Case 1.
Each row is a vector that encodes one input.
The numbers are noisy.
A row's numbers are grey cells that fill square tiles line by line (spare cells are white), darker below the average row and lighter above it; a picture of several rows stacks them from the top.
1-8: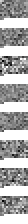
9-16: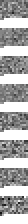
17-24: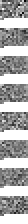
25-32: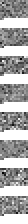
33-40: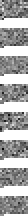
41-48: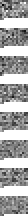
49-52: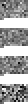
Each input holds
one of 6 labels.
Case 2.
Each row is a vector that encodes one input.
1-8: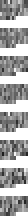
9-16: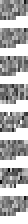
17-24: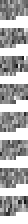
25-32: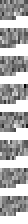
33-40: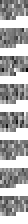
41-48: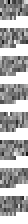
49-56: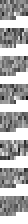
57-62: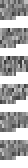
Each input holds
a point on a 5-point line.
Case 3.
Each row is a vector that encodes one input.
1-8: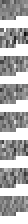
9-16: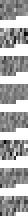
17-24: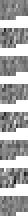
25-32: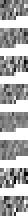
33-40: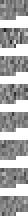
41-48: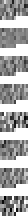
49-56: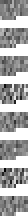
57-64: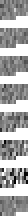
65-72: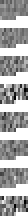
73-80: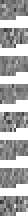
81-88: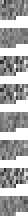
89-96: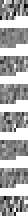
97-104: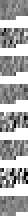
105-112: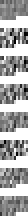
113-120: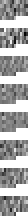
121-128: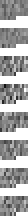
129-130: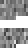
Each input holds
either a point on a 16-point circle, or a fixed value.
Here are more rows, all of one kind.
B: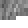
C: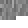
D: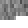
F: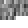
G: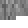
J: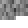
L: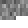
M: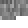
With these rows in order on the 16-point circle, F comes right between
C and J.
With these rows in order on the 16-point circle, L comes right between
B and M.
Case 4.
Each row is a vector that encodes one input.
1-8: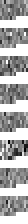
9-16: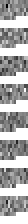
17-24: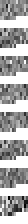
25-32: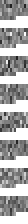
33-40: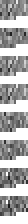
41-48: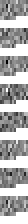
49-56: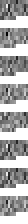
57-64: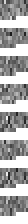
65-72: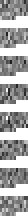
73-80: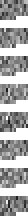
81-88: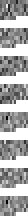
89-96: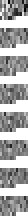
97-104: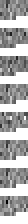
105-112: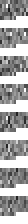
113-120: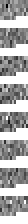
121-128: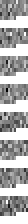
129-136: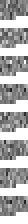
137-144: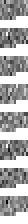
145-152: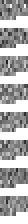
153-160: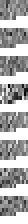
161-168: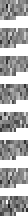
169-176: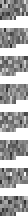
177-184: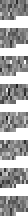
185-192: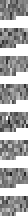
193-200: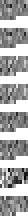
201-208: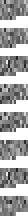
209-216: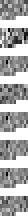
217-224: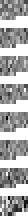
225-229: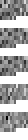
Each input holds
either a fixed value, or four true/false values.
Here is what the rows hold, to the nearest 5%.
About 5% of them hold a fixed value. The rest hold four true/false values.
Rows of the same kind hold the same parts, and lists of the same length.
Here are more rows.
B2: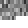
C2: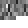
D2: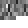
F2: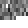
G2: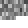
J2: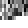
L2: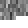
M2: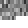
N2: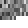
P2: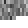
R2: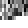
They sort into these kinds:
B2, C2, D2, F2, G2, L2, M2, N2, P2
J2, R2

